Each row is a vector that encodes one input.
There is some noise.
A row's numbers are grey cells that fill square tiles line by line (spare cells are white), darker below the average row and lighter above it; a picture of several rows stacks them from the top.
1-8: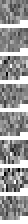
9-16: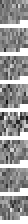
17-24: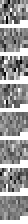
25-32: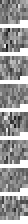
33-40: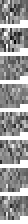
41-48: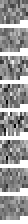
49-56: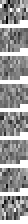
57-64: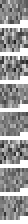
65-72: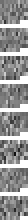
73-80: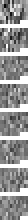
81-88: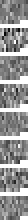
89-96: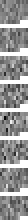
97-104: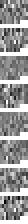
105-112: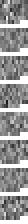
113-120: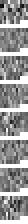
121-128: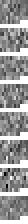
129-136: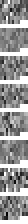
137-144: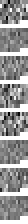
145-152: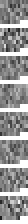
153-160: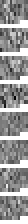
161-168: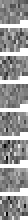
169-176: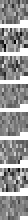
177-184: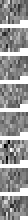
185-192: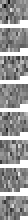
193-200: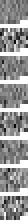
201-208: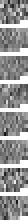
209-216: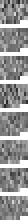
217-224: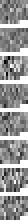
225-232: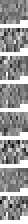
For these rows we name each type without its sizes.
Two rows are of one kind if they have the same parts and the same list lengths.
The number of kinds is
2.
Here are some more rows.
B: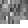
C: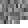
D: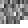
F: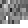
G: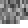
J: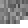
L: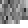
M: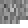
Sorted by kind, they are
B, D, F, G, J
C, L, M

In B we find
a point on a circle and a true/false value.
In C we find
a label and a node of a tree.
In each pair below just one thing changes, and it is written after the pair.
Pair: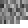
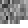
the node of the tree
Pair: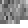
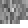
the label
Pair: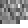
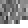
the label
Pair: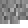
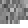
the node of the tree
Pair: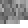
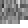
the label
